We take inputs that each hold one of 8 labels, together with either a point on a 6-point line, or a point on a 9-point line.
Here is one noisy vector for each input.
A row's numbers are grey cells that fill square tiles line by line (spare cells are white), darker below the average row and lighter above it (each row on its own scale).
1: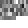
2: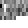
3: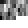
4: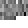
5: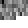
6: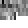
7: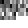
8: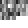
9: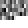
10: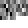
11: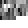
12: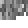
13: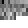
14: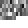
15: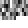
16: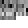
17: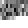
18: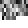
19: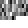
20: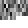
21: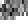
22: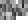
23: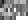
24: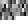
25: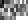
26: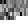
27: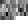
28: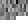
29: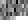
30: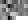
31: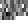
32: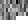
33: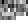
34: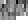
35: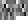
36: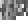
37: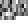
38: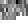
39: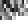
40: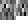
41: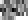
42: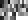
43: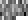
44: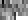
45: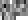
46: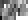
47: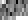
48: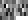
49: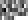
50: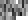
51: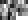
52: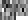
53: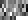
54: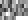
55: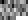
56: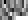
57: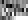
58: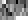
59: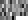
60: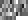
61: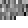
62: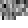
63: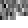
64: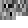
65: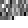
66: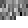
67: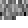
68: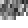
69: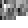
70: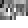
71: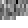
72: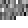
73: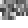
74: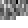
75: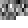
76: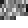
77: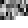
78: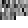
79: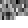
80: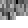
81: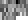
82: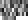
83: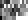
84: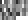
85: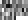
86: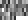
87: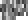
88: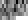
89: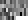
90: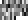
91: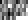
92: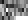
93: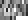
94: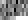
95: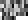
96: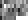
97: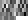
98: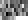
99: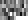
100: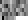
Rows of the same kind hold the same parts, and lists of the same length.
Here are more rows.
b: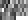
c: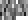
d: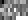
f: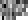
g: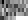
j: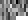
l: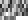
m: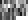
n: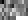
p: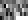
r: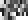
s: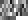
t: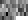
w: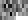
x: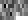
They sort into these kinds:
b, c, d, g, l, m, n, p, s, t, w, x
f, j, r

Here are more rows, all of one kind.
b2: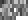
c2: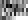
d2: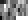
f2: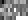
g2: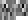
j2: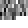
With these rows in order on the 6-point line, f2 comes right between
b2 and d2.
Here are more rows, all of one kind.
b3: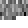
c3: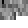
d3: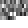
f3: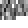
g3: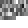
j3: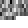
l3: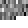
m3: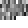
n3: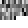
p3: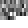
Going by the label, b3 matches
f3, l3, m3 and n3.
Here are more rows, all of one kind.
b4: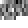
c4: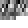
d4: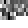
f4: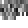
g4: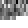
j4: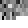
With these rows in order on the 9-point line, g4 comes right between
b4 and f4.
